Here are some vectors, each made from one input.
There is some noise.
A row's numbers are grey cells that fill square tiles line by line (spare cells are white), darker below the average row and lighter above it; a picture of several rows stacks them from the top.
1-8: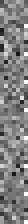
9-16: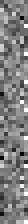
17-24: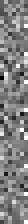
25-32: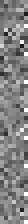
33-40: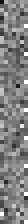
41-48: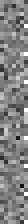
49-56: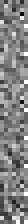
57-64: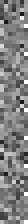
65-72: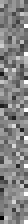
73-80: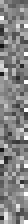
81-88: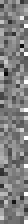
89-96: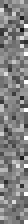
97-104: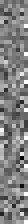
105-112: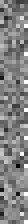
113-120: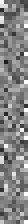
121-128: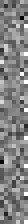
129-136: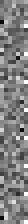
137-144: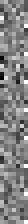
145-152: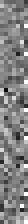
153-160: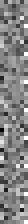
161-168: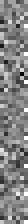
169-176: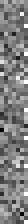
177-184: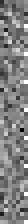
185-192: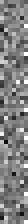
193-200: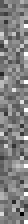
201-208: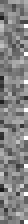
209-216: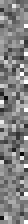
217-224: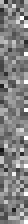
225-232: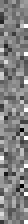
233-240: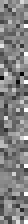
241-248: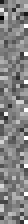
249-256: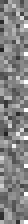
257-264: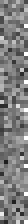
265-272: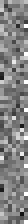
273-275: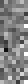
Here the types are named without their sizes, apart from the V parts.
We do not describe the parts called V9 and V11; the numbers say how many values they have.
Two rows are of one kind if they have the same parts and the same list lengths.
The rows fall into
4 kinds.
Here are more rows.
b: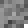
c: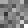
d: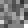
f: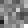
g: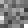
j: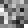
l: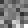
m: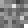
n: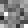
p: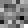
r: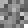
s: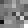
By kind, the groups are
b, d, g, j, m
c, r
f, l, n
p, s

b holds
a point on a circle, a point on a line and three true/false values.
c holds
a point on a circle, a point on a line and a value of V9.
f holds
a point on a circle, three true/false values and a value of V11.
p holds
a point on a circle, a value of V9 and a value of V11.
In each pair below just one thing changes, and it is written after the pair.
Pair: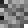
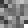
the value of V11
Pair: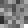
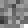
the value of V9
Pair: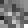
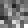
the value of V9
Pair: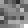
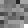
the value of V9
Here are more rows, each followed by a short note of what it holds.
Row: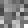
a point on a circle, three true/false values and a value of V11
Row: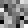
a point on a circle, a value of V9 and a value of V11
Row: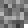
a point on a circle, a point on a line and three true/false values
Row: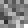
a point on a circle, a value of V9 and a value of V11
